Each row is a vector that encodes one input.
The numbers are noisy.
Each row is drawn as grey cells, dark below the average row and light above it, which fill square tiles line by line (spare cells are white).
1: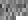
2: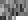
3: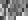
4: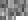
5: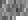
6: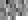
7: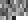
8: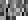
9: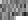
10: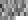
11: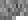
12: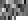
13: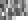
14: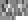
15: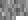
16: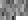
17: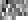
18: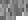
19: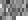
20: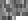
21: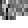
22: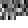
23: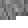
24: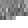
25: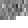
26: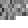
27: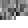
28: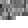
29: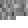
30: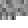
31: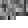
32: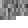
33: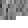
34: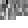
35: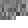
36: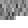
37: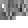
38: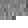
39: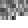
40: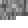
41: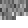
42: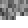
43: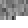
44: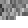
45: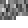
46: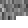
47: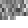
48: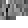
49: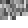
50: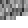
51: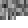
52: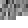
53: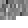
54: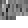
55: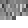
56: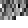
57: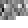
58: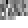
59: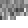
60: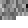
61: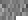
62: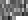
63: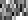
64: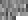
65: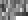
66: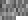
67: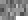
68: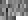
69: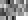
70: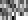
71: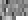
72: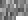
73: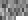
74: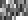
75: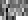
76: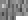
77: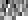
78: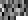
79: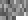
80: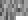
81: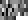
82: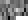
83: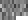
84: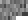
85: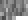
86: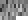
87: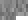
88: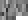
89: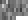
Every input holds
a list of up to two points on a 6-point line.
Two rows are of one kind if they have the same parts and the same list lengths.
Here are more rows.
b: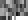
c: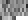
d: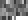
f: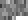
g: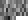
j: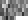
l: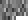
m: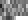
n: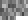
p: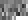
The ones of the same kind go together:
b, c, d, f, m
g, l, p
j, n

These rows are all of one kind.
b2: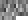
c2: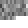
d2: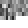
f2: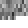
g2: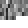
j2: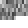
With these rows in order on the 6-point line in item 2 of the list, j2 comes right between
c2 and d2.
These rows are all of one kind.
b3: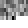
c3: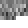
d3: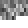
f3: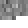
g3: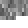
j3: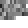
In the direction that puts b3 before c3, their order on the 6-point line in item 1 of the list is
b3, d3, c3, j3, g3, f3.
